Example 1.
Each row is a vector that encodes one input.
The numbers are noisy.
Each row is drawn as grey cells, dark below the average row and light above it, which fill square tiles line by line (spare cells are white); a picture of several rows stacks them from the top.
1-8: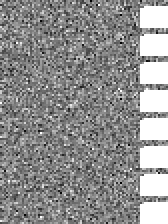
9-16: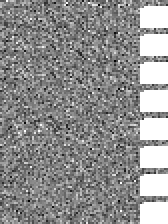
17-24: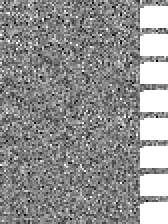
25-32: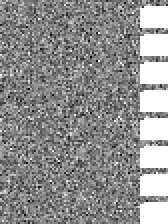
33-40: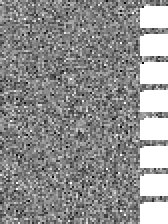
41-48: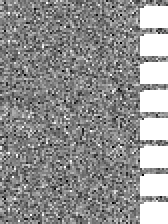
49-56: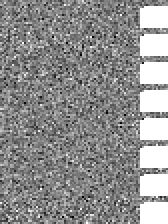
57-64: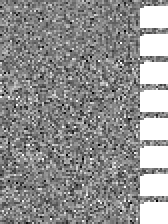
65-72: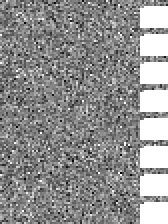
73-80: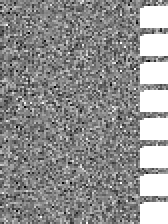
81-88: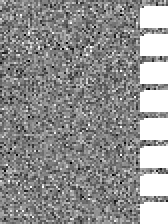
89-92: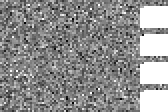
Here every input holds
a node of a 9-node tree, together with either a point on a 5-point circle, or a point on a 9-point line.
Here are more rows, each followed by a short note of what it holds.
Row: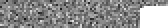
a point on a 5-point circle and a node of a 9-node tree
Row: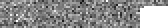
a point on a 9-point line and a node of a 9-node tree
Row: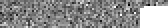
a point on a 5-point circle and a node of a 9-node tree
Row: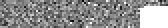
a point on a 9-point line and a node of a 9-node tree
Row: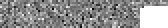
a point on a 9-point line and a node of a 9-node tree
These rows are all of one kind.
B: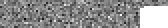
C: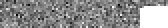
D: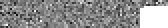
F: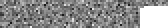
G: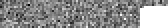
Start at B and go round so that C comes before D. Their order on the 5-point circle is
B, G, C, F, D.
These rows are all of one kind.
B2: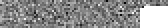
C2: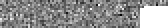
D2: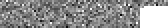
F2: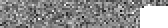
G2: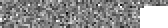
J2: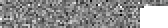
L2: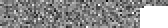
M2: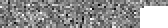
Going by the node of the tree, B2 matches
C2 and J2.
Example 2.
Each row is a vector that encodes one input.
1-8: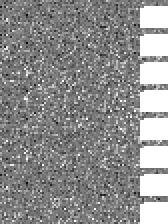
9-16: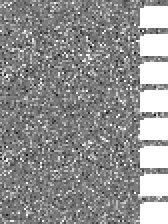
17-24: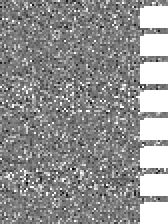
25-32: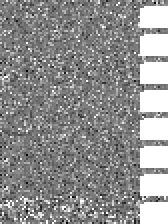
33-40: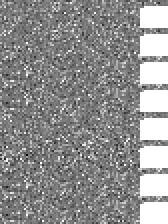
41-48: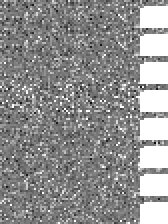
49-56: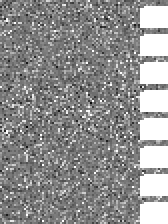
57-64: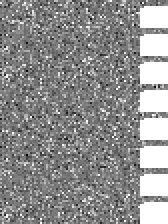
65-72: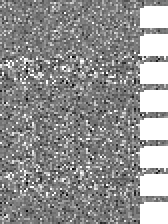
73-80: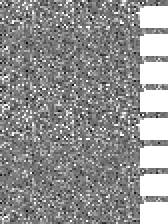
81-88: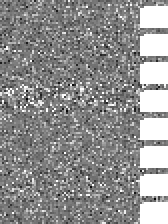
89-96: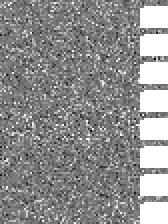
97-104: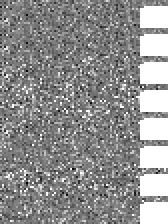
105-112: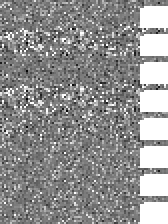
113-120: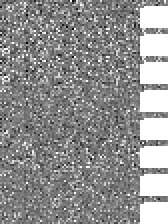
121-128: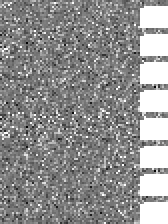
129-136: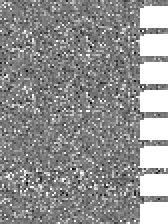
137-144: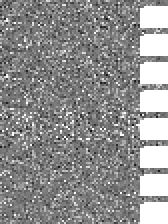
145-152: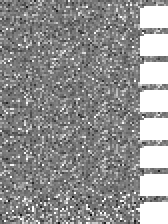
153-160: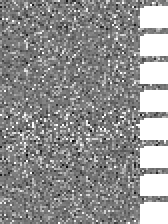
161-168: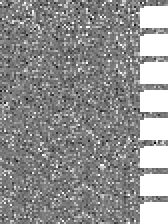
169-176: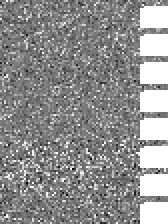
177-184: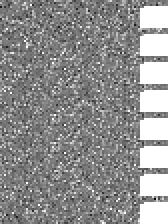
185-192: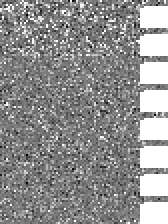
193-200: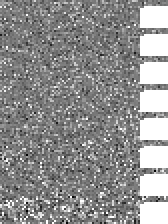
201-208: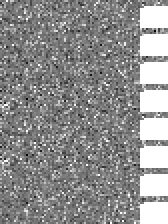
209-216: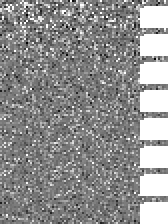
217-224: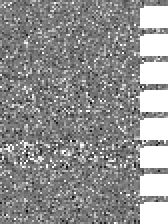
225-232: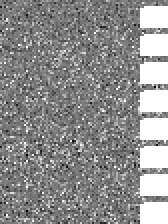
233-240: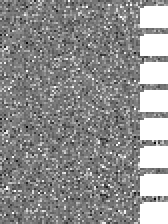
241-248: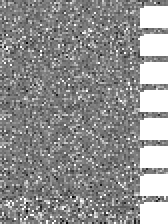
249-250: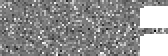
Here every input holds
either a point on a 9-point line, or a node of a 9-node tree, or a node of a 17-node tree.
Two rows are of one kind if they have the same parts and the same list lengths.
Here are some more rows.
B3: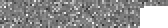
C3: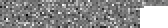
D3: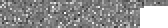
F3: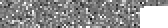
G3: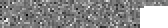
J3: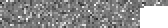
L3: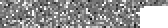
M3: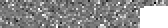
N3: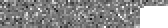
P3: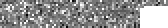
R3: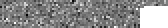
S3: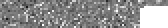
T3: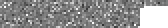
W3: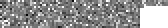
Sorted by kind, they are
B3, D3, T3
C3, F3, G3, L3, P3, R3, W3
J3, M3, N3, S3

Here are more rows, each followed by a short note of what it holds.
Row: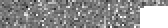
a point on a 9-point line
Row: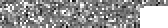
a node of a 17-node tree
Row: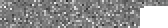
a node of a 9-node tree
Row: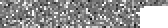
a node of a 17-node tree
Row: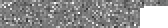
a node of a 9-node tree
